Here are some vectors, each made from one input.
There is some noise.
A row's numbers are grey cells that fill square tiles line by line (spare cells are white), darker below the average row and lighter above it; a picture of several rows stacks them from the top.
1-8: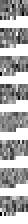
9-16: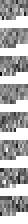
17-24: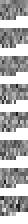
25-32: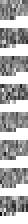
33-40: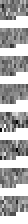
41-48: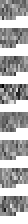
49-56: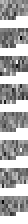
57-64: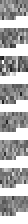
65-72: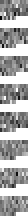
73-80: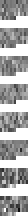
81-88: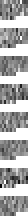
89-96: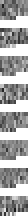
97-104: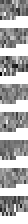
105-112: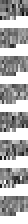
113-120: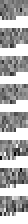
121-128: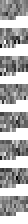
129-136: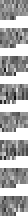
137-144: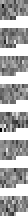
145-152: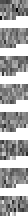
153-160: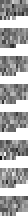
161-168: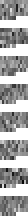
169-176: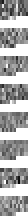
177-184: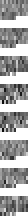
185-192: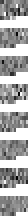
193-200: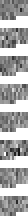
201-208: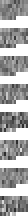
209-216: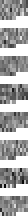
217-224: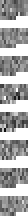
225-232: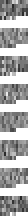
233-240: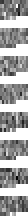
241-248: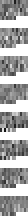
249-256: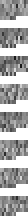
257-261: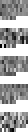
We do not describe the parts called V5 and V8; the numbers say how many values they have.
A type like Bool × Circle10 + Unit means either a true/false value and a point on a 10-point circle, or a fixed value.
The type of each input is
Bool × Label10 × Label10 + List2(V5) × V8.
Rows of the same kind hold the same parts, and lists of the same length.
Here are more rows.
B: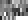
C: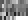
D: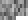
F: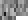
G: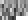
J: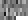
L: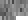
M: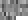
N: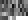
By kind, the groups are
B, C, N
D
F, J, M
G, L

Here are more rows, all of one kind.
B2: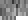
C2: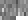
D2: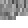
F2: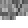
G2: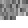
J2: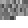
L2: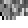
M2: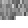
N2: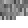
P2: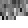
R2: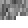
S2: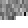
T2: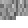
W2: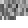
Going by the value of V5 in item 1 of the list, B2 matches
C2, D2, G2 and T2.
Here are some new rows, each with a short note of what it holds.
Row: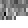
a value of V8, together with the empty list
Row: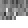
a value of V8, together with the empty list
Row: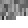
a value of V8, together with a list of one item
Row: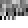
two labels (each one of 10) and a true/false value
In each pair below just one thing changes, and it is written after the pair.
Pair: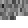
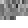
the value of V5 in item 1 of the list
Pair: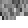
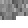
the value of V5 in item 2 of the list
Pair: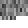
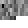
the value of V5 in item 2 of the list
